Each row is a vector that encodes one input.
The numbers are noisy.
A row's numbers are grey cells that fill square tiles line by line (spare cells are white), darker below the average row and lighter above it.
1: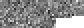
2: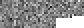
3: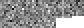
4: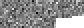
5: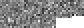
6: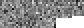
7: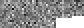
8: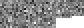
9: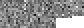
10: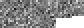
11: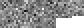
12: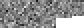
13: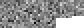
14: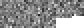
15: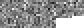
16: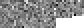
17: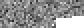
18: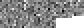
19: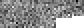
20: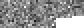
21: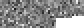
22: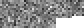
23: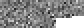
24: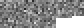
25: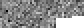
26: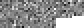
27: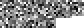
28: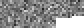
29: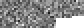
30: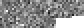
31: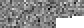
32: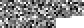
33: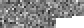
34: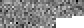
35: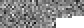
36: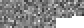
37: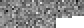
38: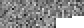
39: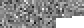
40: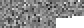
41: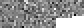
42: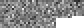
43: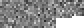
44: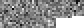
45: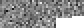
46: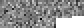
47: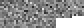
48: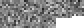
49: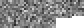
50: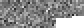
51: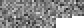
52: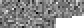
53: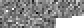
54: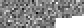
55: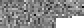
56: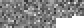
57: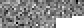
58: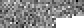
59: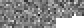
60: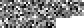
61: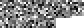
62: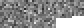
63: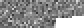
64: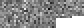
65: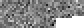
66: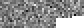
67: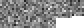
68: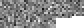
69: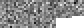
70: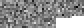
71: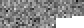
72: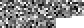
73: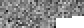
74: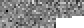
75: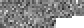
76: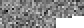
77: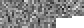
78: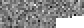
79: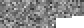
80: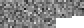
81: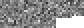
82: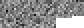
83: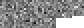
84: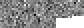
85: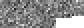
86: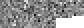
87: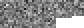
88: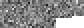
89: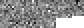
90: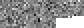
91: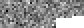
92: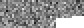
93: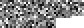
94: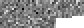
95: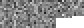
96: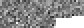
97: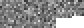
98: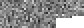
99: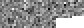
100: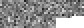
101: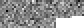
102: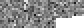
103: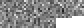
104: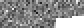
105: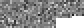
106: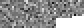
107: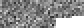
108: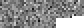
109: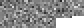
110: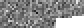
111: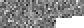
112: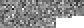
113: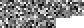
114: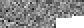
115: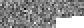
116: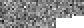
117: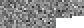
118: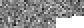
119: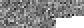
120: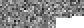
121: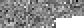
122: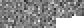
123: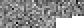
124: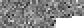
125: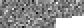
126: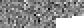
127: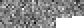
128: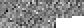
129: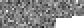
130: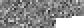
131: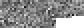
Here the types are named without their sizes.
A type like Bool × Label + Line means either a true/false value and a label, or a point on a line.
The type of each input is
List(Bool × Line).
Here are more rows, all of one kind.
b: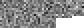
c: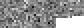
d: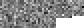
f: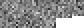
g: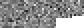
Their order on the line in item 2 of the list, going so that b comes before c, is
b, d, f, g, c.
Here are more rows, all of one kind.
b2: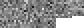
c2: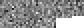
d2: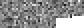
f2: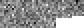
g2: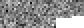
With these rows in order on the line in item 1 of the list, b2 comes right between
c2 and d2.
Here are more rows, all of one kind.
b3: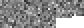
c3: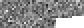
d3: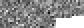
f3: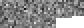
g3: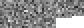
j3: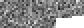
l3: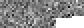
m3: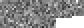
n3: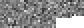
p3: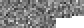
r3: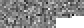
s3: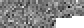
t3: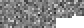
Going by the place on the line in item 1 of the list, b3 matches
l3, m3, s3 and t3.
